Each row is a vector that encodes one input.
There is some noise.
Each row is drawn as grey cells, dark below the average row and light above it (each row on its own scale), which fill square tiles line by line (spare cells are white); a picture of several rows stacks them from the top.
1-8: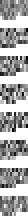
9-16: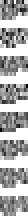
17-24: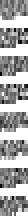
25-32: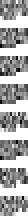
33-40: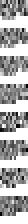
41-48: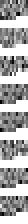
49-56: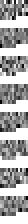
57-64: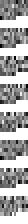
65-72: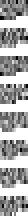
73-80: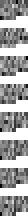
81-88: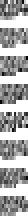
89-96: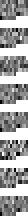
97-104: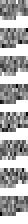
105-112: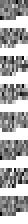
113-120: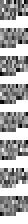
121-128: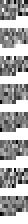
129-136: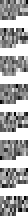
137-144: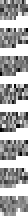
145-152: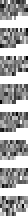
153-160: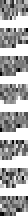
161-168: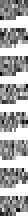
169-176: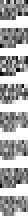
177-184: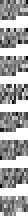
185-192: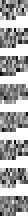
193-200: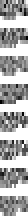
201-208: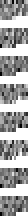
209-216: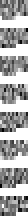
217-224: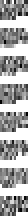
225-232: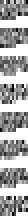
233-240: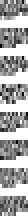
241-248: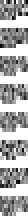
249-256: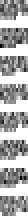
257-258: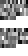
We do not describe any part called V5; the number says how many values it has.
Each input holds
a list of up to two items, each a true/false value and a value of V5.
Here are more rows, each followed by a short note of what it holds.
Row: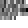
a list of two items
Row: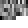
a list of one item
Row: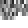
a list of two items
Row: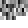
the empty list
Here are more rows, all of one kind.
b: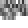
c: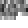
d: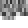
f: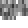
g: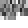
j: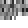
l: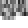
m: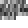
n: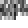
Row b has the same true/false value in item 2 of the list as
d and l.
